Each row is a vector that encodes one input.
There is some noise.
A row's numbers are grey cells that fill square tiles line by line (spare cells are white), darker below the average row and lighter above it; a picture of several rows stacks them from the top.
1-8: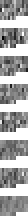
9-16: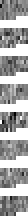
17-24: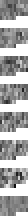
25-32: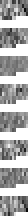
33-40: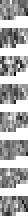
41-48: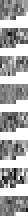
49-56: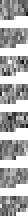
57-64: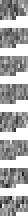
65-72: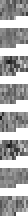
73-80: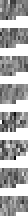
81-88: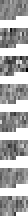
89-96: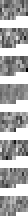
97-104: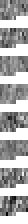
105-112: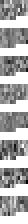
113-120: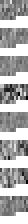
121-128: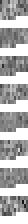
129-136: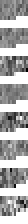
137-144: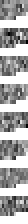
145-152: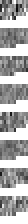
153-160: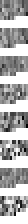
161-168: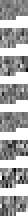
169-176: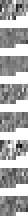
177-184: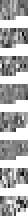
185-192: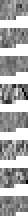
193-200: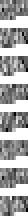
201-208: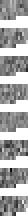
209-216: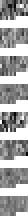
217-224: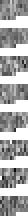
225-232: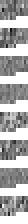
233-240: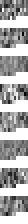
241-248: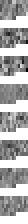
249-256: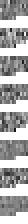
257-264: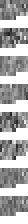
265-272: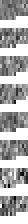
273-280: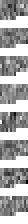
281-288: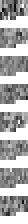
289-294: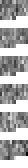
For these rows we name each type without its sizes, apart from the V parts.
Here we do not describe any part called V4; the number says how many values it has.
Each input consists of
either two values of V4, or a list of points on a line.
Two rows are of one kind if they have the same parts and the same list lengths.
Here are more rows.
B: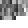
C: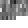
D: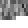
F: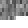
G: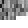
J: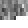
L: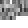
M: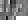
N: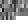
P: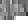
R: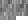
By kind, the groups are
B
C, D, M
F, P
G, N
J, L, R

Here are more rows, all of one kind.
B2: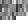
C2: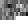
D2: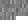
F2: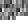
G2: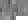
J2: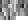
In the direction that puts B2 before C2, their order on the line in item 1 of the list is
D2, B2, C2, F2, G2, J2.
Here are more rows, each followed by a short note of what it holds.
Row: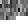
the empty list
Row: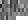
the empty list
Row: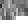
the empty list
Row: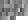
a list of two items
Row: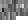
a list of one item
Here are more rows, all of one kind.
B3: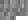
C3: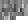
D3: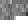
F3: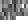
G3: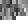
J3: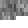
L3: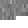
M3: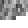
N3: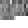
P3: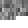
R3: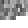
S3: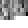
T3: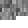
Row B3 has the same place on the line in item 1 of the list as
M3 and R3.
